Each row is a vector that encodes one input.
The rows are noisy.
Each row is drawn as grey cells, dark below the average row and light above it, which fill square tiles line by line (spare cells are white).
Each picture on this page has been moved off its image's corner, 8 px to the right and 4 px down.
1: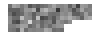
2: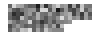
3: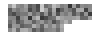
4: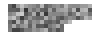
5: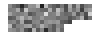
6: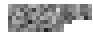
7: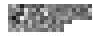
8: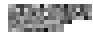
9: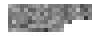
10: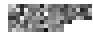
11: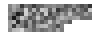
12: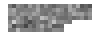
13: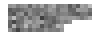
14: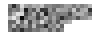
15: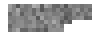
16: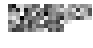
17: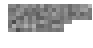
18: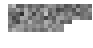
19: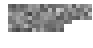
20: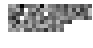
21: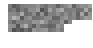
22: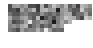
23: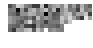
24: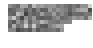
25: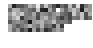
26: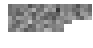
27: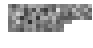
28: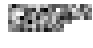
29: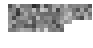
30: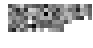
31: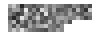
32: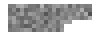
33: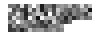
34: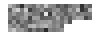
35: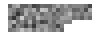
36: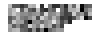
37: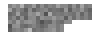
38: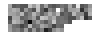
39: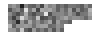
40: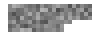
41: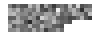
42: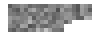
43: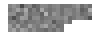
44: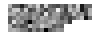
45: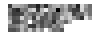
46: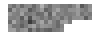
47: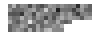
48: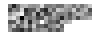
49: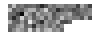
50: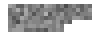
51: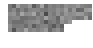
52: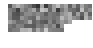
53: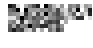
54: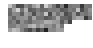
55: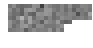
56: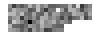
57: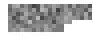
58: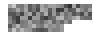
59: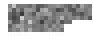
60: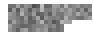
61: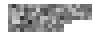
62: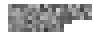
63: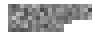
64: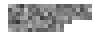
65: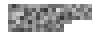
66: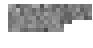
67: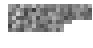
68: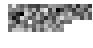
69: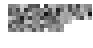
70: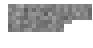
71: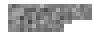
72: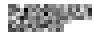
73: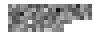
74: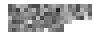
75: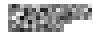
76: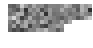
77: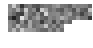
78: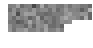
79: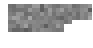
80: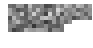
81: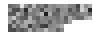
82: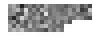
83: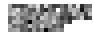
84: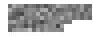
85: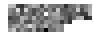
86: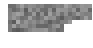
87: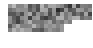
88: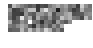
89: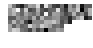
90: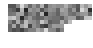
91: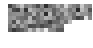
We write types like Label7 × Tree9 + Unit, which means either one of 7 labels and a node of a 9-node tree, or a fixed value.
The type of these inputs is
Bool × Line4 × Line4 × Line4.
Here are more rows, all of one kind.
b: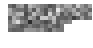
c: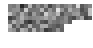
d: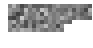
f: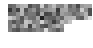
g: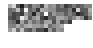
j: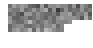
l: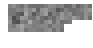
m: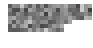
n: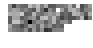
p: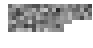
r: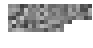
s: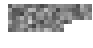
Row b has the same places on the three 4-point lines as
c, n, p and r.
